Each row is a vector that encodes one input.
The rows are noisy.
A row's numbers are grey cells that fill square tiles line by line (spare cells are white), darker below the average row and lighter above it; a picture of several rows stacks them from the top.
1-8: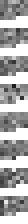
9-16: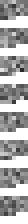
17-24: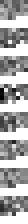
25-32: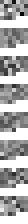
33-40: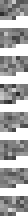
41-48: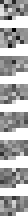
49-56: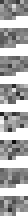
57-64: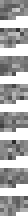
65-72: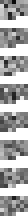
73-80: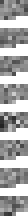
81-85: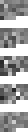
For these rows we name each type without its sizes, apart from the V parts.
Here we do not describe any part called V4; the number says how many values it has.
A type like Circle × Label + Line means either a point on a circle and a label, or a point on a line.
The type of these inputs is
(Bool × Bool × Bool + V4) × Label.
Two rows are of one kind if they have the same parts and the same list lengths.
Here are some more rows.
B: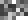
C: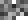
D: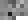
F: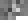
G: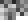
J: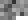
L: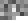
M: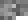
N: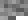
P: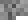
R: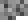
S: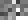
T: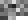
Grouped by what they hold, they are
B, C, D, J, N, P, R, T
F, G, L, M, S

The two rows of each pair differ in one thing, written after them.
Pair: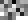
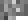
the value of V4
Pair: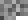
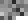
the label
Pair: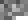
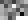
the label
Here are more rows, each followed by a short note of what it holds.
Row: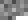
a label and three true/false values
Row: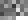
a label and three true/false values
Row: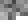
a label and three true/false values
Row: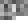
a label and a value of V4
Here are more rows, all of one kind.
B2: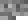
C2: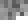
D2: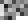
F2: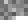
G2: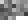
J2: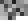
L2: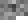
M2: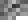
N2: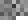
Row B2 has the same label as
C2 and M2.
